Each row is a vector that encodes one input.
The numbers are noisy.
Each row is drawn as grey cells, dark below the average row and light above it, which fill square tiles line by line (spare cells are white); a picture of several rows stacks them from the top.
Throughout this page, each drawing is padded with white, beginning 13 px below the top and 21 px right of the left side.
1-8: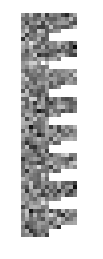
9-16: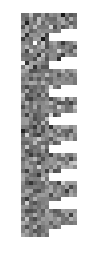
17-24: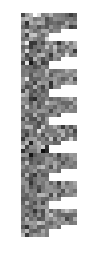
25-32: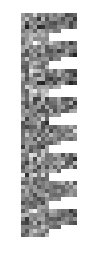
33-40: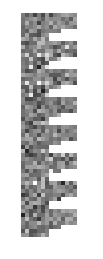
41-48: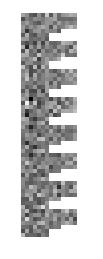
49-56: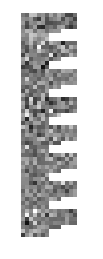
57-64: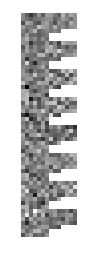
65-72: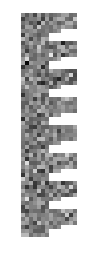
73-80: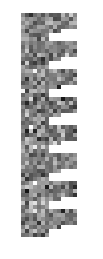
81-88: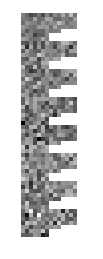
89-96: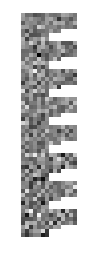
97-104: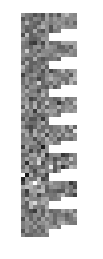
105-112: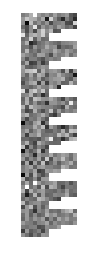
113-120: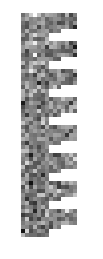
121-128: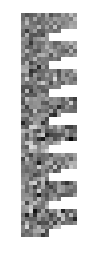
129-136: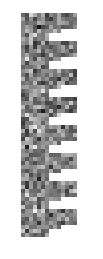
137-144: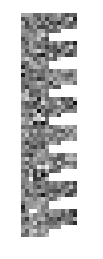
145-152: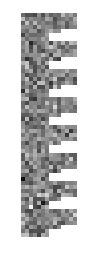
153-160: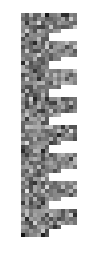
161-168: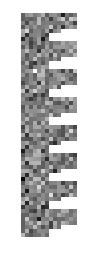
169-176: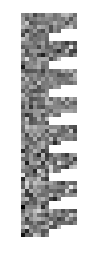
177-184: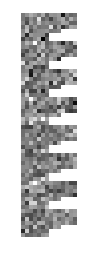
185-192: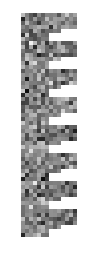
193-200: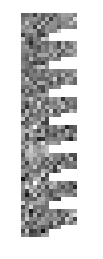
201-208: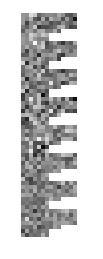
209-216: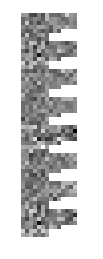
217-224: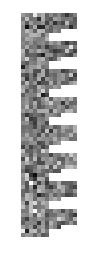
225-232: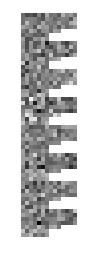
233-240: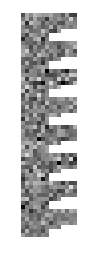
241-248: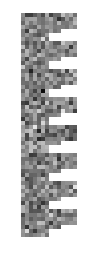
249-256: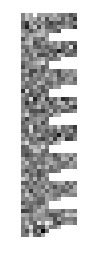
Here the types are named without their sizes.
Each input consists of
either a fixed value, or a node of each of two trees, or three true/false values.
